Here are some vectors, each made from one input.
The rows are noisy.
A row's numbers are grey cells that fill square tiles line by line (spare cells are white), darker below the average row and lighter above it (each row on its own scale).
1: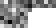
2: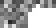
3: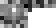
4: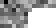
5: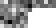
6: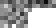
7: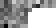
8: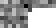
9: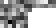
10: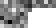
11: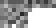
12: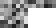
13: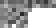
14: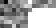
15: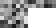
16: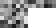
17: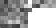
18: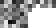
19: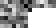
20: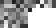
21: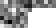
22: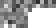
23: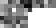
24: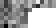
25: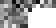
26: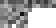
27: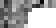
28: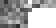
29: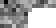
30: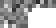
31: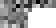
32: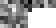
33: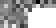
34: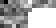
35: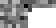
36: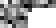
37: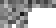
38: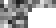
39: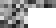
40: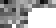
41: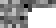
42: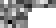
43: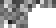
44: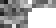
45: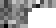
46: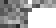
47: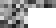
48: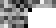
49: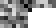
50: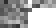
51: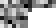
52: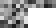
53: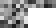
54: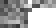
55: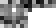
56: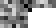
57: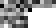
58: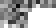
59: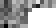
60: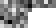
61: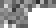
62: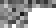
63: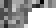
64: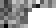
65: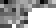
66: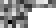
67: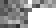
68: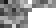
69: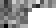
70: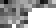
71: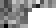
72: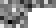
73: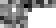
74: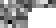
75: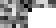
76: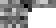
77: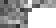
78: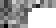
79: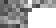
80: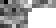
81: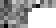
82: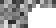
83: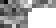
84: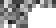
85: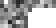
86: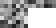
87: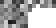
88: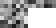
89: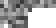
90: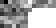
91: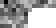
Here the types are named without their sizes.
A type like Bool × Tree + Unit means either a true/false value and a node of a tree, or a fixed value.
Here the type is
List(Line).
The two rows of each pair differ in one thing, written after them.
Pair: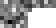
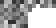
the place on the line in item 1 of the list
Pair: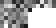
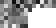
the place on the line in item 2 of the list
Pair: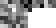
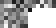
the place on the line in item 1 of the list
